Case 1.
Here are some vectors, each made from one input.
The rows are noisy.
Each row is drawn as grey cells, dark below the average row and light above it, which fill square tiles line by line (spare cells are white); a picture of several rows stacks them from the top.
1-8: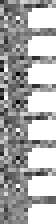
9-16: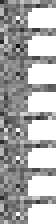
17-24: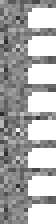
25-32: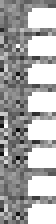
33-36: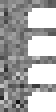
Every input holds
a point on an 8-point line.
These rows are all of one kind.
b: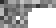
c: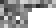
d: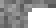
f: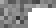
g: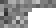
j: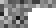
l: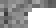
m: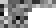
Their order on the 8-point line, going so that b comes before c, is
m, j, f, d, l, g, b, c.
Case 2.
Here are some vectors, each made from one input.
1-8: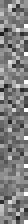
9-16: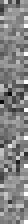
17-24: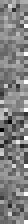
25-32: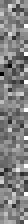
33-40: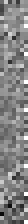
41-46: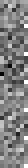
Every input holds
a point on a 9-point line.
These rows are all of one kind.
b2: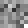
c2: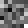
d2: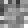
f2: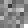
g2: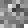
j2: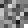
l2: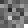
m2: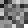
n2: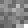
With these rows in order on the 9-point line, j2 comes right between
g2 and m2.
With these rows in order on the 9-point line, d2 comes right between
b2 and f2.
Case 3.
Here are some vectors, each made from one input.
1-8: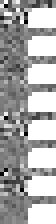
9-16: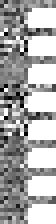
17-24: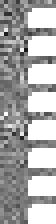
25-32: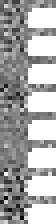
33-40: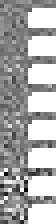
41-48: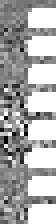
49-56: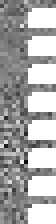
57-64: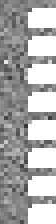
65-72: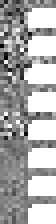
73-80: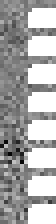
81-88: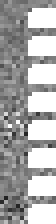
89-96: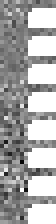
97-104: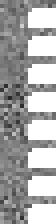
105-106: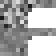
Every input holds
either a fixed value, or a node of a 15-node tree.
